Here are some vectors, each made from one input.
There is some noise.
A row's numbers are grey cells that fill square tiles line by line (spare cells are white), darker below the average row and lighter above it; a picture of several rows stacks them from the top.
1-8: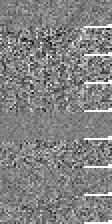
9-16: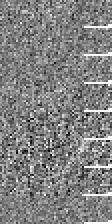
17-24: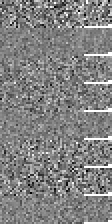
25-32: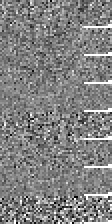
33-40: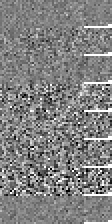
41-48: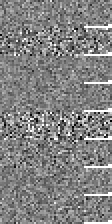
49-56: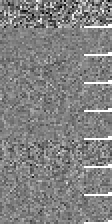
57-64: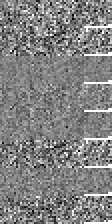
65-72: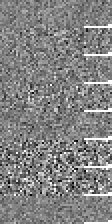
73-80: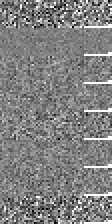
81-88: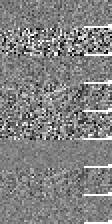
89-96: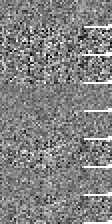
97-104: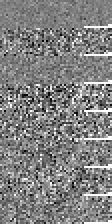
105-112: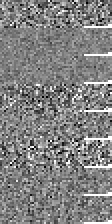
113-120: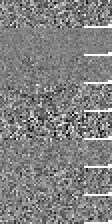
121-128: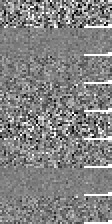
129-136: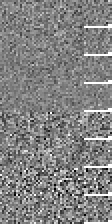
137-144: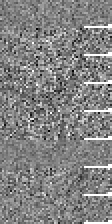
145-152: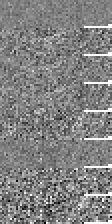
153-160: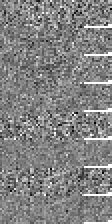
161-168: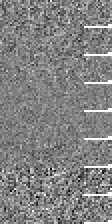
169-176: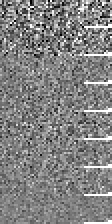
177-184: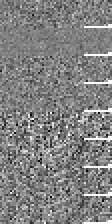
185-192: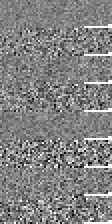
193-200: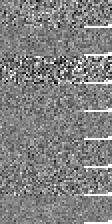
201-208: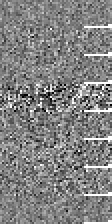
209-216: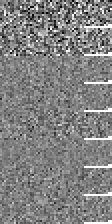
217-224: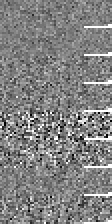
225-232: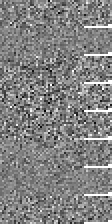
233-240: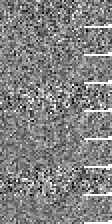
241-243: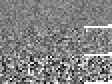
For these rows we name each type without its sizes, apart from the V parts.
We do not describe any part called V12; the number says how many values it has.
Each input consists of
a value of V12, together with either a point on a circle and a true/false value, or a fixed value.
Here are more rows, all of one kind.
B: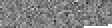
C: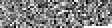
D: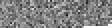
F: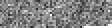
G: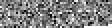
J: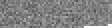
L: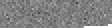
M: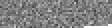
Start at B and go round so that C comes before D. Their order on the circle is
B, M, J, F, C, D, L, G.
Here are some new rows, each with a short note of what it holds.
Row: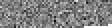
a point on a circle, a true/false value and a value of V12
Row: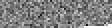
a value of V12
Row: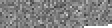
a value of V12
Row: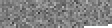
a point on a circle, a true/false value and a value of V12
